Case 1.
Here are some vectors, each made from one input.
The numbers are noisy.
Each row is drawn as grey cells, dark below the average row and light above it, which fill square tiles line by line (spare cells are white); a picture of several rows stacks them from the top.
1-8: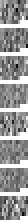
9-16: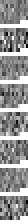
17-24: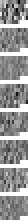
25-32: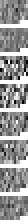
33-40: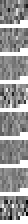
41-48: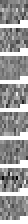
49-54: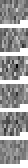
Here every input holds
a point on a 7-point line.
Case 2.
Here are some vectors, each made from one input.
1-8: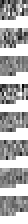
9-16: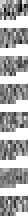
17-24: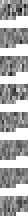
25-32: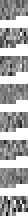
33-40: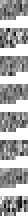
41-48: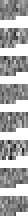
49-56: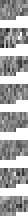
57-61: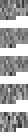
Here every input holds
either a point on a 6-point circle, or a fixed value.
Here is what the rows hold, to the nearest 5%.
About 95% of them hold a point on a 6-point circle. The rest hold a fixed value.
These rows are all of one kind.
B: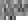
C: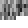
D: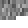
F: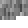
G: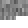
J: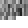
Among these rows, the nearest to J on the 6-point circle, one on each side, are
D and G.
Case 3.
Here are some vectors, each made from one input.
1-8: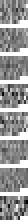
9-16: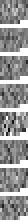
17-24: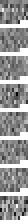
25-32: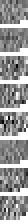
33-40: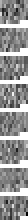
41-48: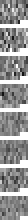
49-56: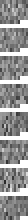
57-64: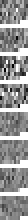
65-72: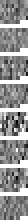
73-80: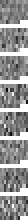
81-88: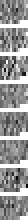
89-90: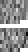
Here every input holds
a point on a 14-point circle.
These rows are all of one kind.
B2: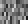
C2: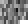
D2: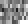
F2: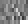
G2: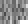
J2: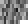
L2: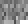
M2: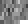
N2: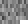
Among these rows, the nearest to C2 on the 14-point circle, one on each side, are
F2 and J2.
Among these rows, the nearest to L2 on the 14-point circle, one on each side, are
D2 and N2.
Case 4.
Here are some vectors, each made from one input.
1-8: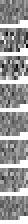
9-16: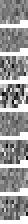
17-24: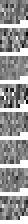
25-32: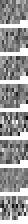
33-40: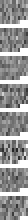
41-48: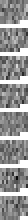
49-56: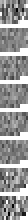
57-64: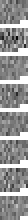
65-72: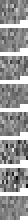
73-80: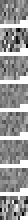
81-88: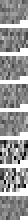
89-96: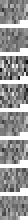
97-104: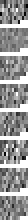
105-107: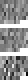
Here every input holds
a point on a 7-point line.
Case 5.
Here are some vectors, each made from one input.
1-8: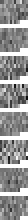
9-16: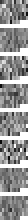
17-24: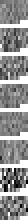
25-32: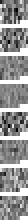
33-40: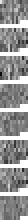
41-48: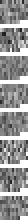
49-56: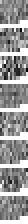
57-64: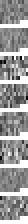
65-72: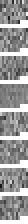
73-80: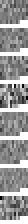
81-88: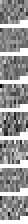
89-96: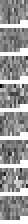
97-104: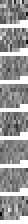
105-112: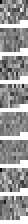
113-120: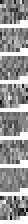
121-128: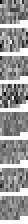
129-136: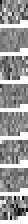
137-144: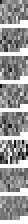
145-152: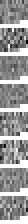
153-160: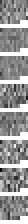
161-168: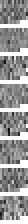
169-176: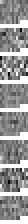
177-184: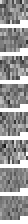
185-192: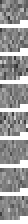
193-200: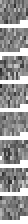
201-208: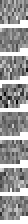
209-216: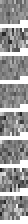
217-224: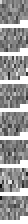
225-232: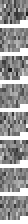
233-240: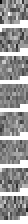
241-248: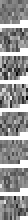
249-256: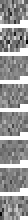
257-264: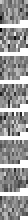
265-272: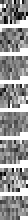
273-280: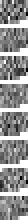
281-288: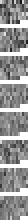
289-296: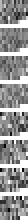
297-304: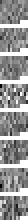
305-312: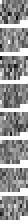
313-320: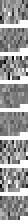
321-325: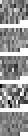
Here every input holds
a node of a 16-node tree.
